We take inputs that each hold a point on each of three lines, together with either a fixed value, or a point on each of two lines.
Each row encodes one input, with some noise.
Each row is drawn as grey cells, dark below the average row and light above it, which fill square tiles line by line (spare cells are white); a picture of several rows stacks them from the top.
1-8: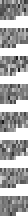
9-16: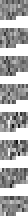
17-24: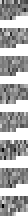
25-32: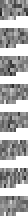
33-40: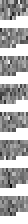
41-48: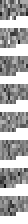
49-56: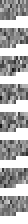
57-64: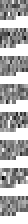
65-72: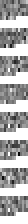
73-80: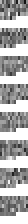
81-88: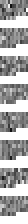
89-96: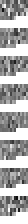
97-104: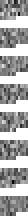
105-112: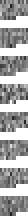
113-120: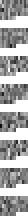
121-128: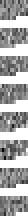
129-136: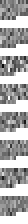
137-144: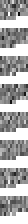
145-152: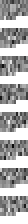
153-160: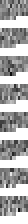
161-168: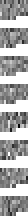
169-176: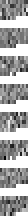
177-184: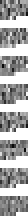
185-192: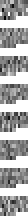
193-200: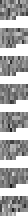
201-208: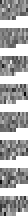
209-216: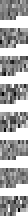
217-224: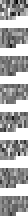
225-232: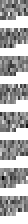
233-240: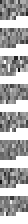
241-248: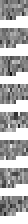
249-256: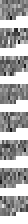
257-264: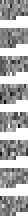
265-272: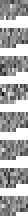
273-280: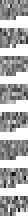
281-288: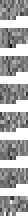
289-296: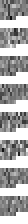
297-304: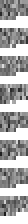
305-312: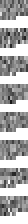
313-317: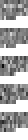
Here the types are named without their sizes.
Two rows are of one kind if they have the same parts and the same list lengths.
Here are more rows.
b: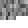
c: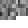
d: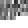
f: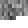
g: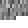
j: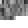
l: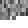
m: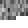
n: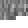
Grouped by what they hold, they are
b, c, f, g, l, m, n
d, j

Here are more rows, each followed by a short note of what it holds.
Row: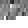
a point on each of three lines
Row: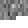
a point on each of three lines
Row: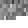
a point on each of three lines
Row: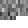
a point on each of three lines
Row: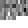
a point on each of five lines
